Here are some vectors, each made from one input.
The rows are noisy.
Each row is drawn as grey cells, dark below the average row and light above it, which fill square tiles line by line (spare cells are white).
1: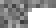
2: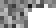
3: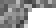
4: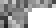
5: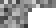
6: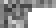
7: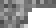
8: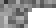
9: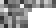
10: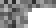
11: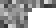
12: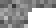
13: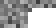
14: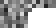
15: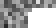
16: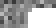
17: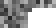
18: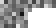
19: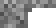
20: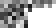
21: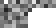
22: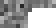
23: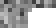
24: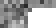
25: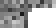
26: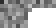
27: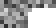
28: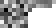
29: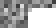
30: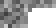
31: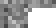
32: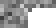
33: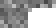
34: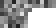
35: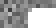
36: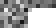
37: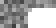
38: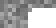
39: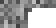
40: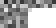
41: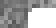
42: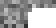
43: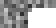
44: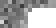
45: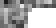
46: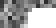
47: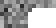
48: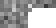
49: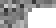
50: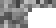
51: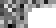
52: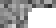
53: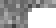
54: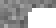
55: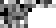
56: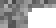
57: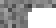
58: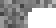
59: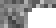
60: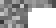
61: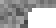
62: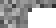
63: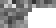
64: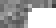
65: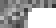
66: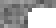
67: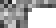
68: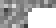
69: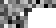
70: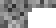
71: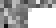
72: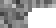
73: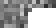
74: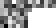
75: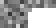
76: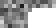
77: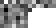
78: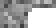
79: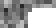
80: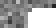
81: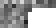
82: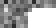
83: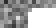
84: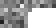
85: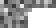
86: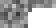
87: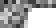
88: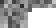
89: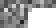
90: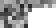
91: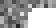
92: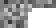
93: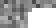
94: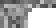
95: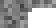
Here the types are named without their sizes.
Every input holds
a point on each of two lines and a node of each of two trees.
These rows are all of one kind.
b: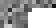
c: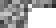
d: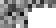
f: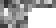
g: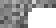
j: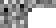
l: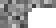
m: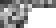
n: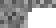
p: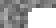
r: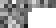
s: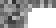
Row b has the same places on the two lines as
d, g and r.
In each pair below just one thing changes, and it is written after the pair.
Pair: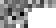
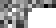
the node of one of the two trees
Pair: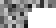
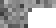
the place on one of the two lines
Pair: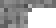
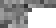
the node of one of the two trees
